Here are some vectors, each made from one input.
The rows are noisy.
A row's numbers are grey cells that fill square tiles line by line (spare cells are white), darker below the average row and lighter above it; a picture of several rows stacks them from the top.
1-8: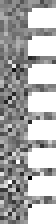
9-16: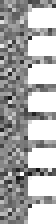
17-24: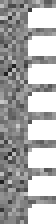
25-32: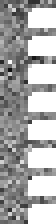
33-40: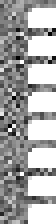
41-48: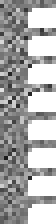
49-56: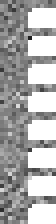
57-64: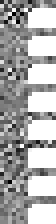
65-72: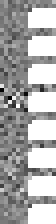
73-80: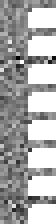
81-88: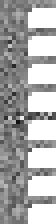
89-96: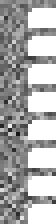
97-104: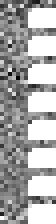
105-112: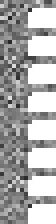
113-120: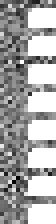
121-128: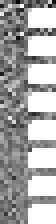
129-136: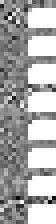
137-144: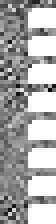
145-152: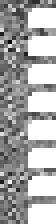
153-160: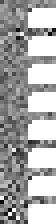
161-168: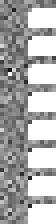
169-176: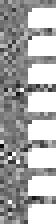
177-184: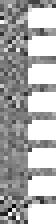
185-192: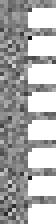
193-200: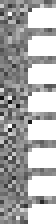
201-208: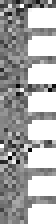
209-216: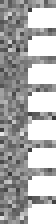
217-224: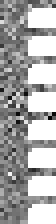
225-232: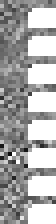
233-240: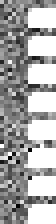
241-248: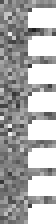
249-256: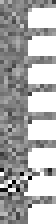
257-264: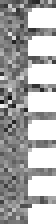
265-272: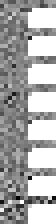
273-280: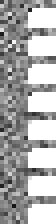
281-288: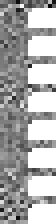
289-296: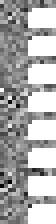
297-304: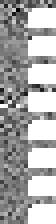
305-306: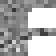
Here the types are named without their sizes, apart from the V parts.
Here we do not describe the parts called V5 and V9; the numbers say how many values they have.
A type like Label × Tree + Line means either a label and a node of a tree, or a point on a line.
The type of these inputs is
(Bool × V5 + V9) × Tree + Line.
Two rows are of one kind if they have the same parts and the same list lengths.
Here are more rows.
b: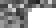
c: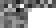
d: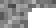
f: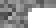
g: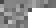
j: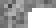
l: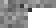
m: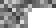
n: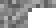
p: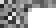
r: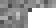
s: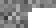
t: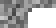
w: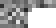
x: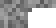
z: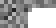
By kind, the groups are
b, c, m
d, f, g, j, p, s, z
l, n, r, t, w, x

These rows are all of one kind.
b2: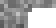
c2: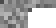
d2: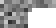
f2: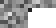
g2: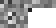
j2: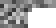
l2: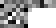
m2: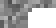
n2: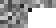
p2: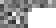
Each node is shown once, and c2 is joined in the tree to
g2 and j2.
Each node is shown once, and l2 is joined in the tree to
d2 and n2.
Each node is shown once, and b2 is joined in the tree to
f2.
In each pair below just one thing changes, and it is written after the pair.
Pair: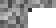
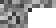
the node of the tree
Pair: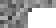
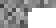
the true/false value
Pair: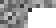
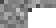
the true/false value
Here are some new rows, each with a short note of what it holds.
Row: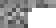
a node of a tree, a true/false value and a value of V5
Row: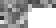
a point on a line
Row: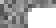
a node of a tree and a value of V9
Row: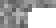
a node of a tree, a true/false value and a value of V5
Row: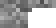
a node of a tree, a true/false value and a value of V5
